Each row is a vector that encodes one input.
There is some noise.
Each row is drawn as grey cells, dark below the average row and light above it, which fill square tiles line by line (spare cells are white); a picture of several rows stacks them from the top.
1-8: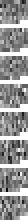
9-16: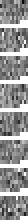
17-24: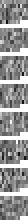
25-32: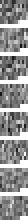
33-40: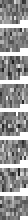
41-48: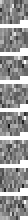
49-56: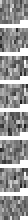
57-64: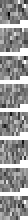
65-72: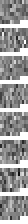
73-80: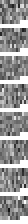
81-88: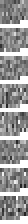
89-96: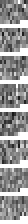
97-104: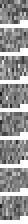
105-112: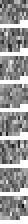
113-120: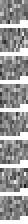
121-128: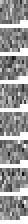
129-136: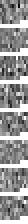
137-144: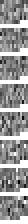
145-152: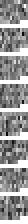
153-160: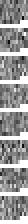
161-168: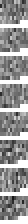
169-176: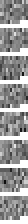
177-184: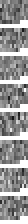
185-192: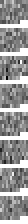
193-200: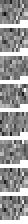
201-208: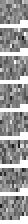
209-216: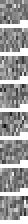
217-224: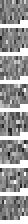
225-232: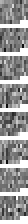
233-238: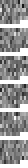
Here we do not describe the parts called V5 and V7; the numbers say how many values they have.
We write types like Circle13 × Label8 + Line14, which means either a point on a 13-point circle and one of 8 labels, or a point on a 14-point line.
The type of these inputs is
Bool × Bool × Bool + Line6 × (Line6 + V5) + V7.
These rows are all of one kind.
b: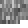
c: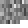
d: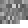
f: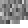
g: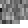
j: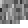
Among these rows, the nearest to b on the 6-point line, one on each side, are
d and g.
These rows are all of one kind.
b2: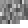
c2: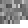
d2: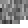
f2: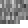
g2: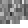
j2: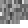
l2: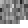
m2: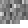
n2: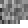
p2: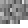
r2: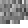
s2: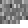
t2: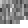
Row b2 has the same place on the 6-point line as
g2, j2 and m2.
